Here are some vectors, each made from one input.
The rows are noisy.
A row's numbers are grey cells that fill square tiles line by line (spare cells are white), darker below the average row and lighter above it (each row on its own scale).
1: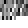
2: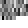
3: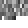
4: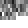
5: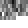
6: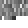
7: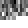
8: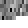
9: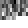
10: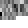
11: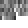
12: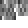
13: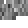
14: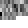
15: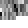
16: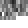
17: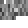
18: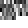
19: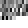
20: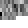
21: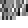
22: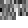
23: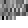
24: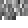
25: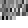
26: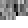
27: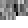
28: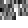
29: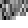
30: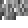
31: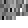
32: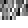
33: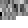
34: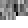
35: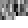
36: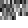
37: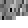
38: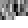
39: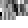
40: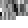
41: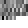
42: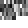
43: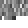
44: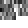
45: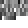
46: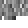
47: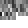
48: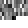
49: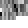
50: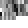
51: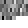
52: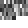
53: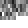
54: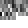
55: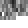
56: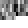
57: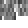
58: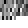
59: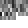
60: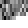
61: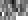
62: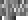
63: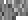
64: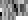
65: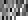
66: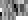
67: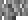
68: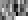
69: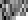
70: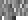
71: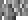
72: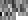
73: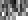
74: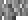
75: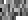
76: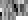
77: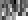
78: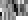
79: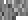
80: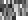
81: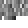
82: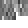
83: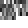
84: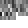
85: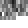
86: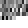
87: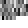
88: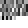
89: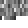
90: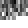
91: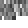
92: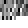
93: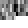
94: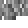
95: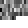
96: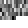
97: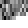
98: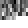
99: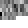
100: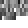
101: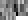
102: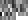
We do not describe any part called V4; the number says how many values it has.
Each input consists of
either two values of V4, or a list of up to two items, each a point on a 5-point line and a true/false value.
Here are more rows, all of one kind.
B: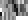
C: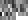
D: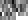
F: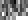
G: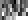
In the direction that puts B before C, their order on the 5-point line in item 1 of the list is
G, F, B, D, C.
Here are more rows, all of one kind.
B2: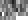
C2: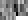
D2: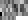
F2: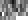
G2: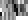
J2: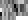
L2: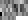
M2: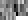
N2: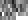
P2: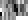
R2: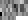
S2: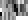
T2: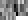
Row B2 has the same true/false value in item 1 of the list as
F2 and N2.
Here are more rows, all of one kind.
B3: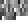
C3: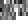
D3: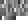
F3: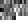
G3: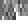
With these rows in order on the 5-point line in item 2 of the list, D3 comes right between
B3 and F3.
